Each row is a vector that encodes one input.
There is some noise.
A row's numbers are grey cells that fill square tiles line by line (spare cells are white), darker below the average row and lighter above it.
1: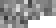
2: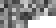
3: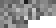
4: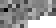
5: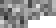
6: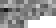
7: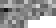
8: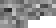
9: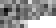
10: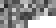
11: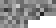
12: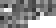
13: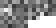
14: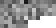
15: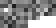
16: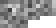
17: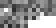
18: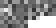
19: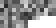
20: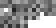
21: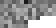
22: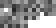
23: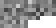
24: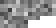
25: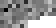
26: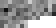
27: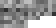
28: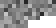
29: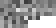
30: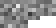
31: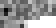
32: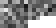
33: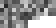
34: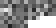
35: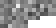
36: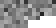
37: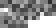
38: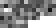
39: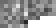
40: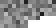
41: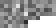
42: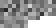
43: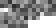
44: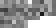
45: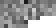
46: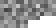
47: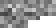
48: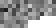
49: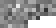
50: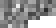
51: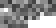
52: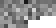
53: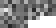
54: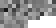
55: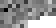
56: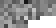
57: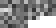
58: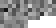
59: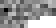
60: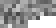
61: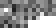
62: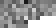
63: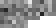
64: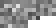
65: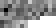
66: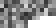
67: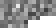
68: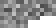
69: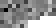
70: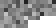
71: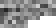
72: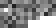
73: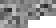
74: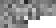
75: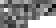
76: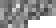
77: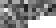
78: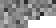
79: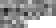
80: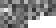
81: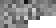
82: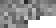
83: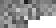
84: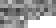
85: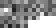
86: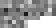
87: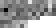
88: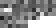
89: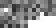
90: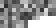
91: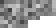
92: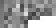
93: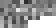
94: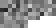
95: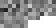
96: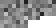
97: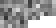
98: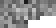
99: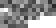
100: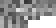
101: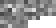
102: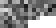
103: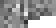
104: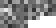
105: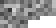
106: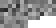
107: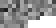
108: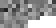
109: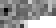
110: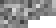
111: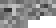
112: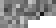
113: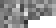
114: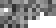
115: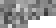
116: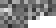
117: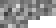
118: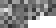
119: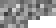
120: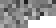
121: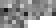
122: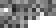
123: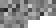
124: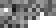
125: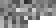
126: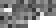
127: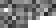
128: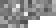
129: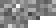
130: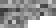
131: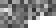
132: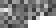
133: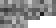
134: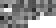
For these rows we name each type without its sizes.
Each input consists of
either a label and a true/false value, or a list of points on a line.
